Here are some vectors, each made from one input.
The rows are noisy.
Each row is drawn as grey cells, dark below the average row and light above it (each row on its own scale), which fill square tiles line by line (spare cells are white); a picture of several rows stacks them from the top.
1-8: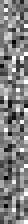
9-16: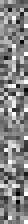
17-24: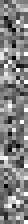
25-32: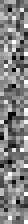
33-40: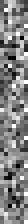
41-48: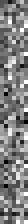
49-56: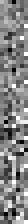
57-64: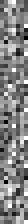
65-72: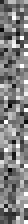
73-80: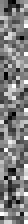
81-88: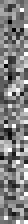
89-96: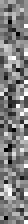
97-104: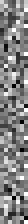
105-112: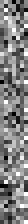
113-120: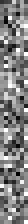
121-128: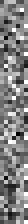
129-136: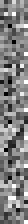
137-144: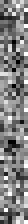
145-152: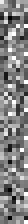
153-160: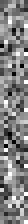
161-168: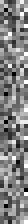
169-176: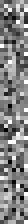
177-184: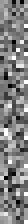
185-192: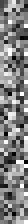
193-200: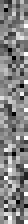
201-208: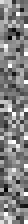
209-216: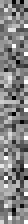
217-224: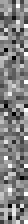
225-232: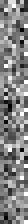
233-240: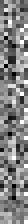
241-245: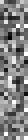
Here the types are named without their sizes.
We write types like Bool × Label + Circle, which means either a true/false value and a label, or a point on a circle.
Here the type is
Bool × (Circle + Unit).
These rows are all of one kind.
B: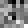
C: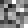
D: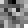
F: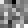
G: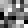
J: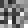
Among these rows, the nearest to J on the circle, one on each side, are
C and G.
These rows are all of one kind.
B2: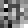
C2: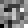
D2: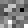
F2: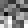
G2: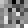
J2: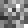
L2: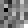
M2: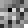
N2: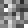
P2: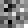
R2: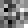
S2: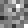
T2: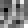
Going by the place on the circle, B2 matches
G2, L2 and M2.
